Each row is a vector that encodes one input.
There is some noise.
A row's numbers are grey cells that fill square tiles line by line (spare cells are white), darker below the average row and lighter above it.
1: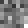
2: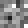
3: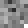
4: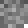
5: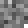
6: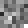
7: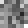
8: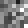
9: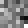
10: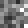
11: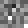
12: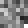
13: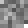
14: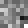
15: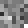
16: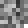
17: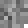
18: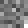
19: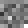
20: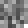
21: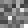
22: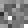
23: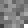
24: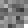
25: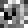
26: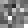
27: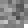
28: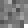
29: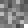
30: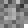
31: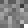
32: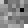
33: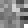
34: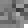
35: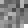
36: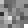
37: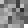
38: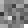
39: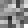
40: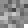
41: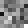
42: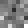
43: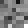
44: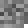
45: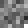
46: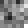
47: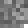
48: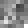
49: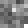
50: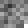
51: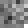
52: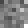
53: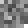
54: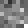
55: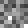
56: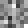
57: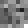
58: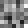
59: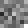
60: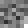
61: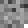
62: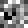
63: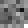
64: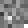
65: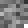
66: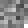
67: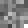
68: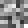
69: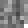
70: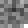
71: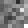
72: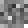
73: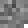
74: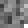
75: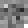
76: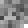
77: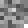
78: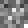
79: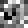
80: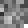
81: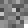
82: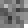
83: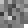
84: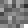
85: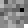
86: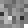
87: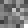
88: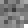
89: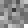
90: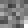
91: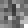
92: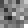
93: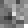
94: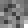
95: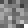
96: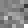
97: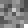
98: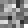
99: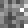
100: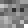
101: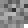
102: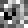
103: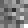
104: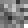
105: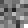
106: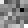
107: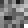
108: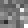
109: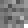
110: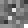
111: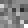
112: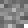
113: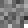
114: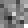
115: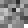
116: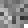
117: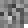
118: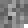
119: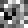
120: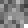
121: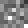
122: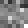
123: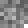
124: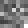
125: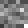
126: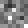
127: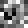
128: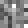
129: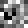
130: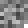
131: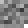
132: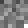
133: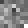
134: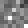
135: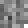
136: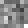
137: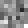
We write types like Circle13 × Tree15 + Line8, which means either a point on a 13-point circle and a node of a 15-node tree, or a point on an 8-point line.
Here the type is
Bool × Bool × Bool × Tree7 × Tree7 × Tree7 + Unit.
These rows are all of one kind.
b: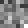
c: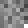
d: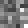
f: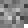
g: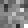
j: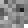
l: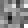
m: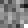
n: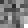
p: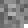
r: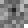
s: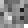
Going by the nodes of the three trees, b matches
d, m and n.
